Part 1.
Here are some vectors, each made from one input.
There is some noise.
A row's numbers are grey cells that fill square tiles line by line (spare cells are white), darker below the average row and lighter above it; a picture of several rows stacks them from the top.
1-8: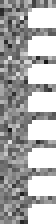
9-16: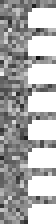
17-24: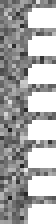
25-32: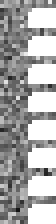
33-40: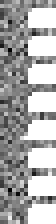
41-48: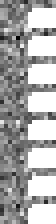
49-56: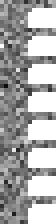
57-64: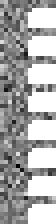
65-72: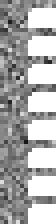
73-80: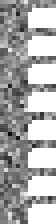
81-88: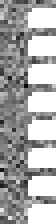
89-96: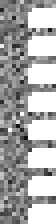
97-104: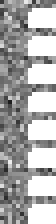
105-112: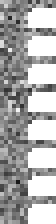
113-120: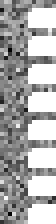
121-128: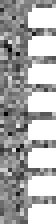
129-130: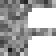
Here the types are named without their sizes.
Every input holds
a point on a circle.
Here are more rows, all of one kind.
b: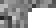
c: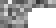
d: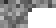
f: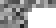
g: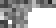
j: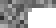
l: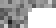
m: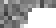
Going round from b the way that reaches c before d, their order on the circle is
b, m, l, j, f, g, c, d.
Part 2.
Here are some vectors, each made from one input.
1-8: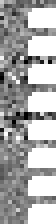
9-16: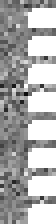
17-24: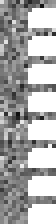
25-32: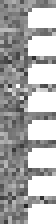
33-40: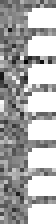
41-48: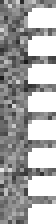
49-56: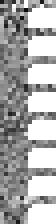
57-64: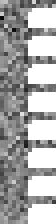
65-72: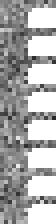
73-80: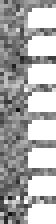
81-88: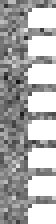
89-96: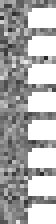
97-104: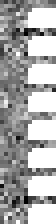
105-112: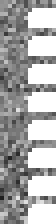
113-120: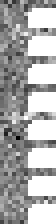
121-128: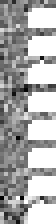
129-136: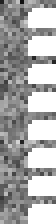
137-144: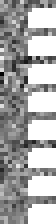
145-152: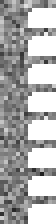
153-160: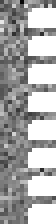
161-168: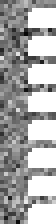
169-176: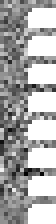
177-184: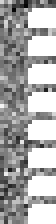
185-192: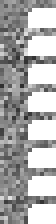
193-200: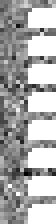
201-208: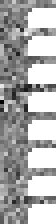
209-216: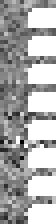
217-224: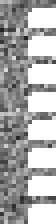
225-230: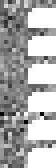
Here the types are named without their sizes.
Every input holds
a node of a tree.
